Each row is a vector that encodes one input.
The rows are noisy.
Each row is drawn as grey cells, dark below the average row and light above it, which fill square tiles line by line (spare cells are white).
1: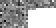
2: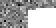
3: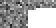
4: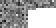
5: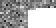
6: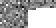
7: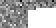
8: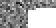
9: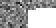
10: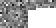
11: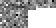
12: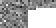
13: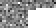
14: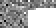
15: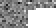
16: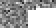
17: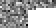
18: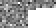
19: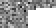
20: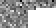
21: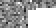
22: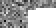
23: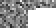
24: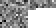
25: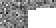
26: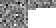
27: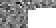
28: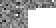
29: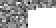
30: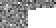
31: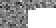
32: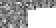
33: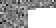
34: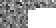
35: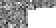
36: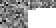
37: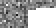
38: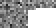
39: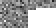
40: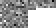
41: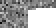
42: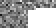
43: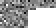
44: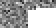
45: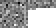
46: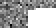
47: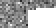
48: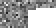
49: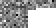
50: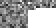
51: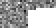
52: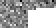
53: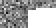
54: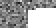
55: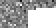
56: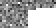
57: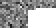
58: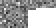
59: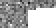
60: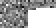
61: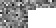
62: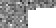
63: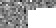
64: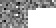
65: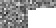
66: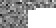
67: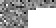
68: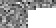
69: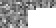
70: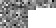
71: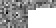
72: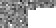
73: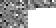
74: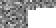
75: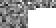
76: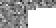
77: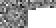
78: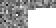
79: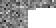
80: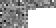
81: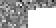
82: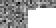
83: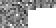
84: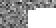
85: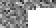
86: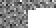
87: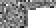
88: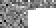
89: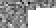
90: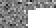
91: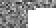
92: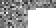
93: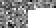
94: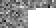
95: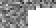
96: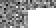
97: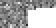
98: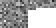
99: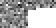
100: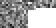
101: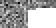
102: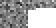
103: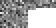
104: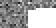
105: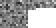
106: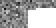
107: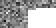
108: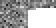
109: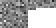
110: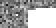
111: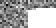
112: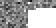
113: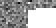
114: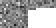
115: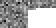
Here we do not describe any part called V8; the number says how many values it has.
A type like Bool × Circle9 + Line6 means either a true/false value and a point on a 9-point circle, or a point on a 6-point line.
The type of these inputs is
Bool × (Line6 + V8).
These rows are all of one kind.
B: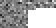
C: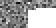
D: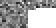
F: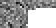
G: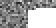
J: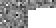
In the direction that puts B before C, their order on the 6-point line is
B, C, G, D, J, F.
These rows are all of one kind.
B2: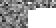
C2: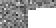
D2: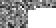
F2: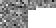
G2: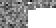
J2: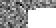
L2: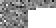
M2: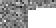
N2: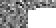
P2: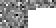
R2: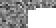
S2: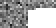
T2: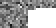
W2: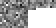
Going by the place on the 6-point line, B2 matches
F2, G2, L2 and M2.
